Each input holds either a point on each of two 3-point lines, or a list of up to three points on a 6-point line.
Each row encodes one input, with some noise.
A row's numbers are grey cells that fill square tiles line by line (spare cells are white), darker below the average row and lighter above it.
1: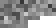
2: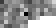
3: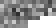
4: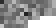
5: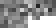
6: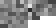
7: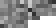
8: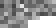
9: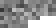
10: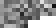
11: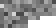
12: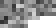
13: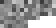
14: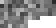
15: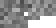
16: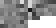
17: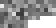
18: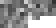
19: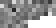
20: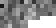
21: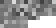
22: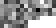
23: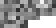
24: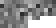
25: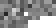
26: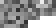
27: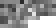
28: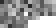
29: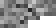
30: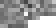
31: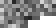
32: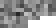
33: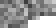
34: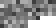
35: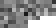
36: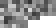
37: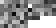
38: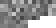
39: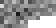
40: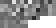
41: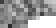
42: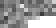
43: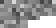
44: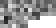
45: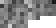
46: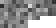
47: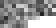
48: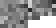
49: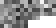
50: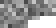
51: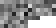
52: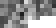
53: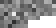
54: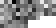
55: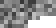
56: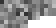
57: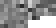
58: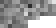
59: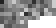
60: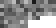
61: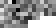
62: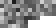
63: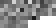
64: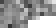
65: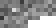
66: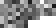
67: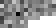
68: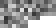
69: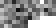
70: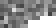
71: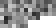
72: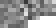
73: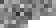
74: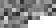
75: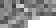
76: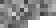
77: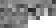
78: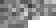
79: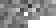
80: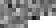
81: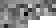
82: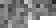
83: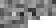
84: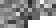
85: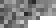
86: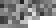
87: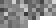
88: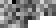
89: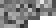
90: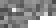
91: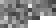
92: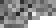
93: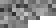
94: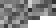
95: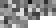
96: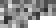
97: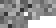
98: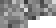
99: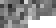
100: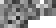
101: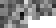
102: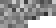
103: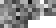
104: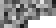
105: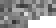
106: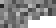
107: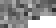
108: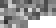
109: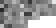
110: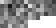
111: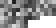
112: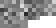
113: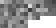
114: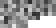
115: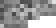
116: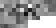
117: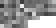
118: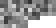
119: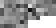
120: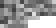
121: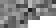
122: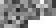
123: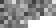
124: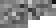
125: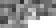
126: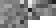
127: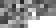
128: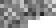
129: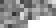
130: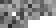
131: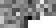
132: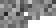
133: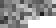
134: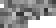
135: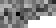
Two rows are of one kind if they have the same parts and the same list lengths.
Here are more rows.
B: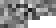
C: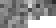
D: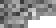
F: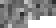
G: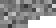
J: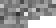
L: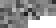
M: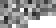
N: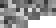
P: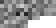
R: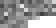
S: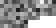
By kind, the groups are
B, G
C, F, R
D, J, L, P
M, N
S

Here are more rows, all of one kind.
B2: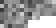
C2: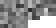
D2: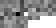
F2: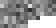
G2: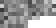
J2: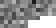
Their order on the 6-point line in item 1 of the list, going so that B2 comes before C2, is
G2, B2, J2, D2, F2, C2.
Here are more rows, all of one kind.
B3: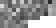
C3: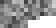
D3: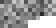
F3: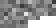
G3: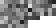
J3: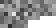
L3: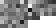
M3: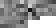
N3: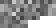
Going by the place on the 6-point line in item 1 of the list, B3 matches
J3 and N3.
